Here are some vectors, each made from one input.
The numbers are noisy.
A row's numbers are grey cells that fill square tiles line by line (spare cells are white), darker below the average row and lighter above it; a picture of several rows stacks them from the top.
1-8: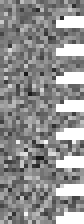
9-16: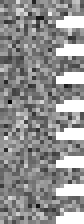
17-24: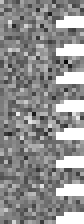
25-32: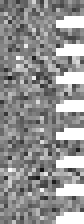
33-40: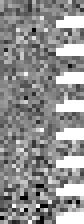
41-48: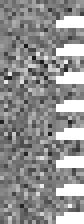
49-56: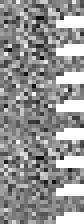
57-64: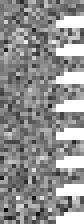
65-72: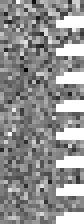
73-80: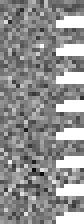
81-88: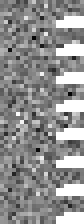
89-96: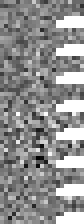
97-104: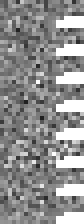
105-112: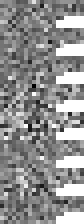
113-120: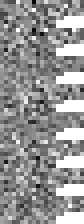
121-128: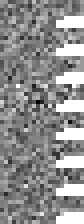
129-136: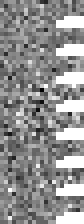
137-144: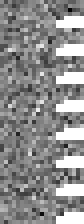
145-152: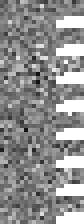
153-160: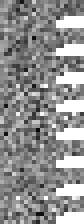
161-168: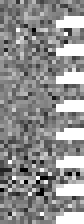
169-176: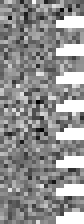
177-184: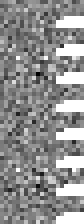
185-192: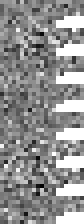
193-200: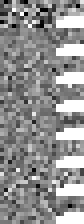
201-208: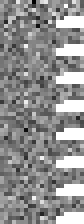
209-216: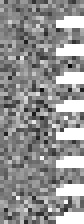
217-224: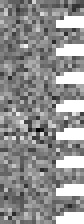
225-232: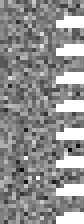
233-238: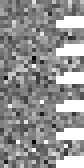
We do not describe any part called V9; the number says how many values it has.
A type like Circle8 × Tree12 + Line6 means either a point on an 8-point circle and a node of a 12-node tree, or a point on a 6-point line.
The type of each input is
List2((Line4 + V9) × Line8).
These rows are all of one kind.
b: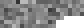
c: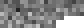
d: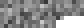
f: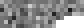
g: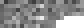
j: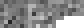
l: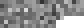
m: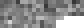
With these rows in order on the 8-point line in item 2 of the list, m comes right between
b and c.
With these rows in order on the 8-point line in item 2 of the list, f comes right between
b and l.
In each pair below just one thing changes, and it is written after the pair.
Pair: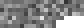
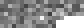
the value of V9 in item 1 of the list
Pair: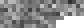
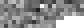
the place on the 8-point line in item 2 of the list
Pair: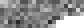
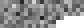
the place on the 8-point line in item 1 of the list
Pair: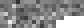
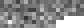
the value of V9 in item 1 of the list
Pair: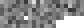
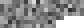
the place on the 8-point line in item 1 of the list
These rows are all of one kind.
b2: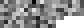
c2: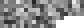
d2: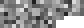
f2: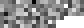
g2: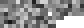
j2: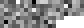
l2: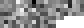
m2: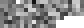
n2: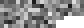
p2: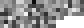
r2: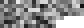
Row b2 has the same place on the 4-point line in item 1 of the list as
c2, l2, p2 and r2.
